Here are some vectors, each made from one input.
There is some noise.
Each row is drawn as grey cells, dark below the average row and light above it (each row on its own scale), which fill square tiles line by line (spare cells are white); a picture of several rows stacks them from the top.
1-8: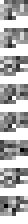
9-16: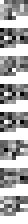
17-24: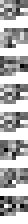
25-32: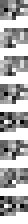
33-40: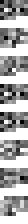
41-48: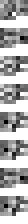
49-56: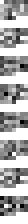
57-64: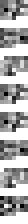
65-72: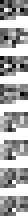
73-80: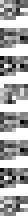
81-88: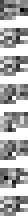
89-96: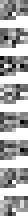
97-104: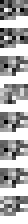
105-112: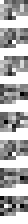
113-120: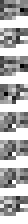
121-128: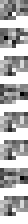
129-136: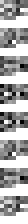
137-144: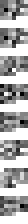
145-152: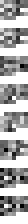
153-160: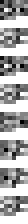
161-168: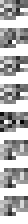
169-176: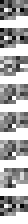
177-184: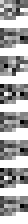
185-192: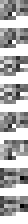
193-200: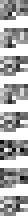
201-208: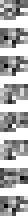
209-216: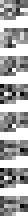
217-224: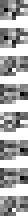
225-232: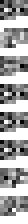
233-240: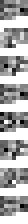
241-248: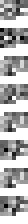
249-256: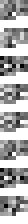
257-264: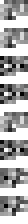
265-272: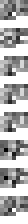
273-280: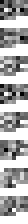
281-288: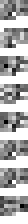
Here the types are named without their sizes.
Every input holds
a point on a line.
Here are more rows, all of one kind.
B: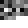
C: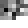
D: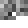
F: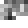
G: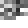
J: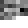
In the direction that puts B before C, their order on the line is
J, B, D, F, G, C.
